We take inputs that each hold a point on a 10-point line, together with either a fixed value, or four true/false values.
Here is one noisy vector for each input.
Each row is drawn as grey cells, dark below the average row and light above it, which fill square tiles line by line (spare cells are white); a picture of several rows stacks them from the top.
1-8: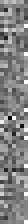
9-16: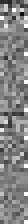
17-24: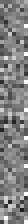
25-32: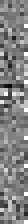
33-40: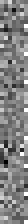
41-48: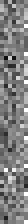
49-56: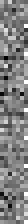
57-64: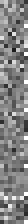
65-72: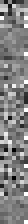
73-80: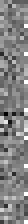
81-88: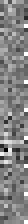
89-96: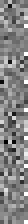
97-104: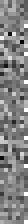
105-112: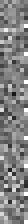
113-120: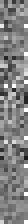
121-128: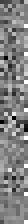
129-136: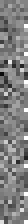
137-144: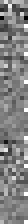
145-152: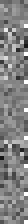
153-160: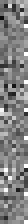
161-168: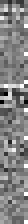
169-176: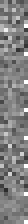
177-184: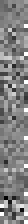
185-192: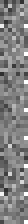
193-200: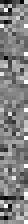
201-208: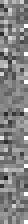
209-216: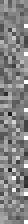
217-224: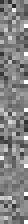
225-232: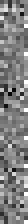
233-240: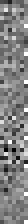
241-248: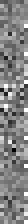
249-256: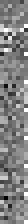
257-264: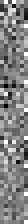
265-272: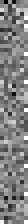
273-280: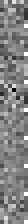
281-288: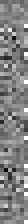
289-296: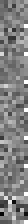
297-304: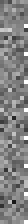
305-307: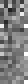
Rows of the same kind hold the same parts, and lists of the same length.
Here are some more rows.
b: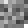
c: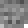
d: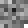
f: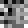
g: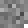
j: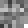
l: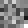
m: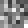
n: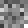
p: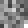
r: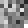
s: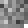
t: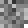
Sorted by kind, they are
b, c, d, f, m, r, s, t
g, j, l, n, p

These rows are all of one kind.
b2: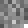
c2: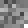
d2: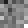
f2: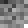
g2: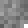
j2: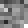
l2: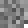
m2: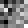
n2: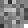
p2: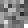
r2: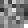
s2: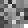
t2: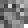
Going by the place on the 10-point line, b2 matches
l2 and n2.
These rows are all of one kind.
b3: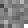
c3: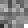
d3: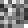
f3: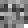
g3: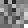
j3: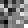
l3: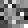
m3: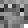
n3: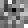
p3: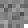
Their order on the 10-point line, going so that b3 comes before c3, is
g3, p3, d3, b3, f3, l3, j3, m3, c3, n3.
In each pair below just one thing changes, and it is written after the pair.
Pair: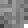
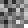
one of the four true/false values
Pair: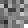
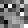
the place on the 10-point line
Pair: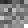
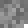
the place on the 10-point line
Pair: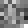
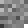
one of the four true/false values
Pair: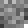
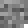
one of the four true/false values
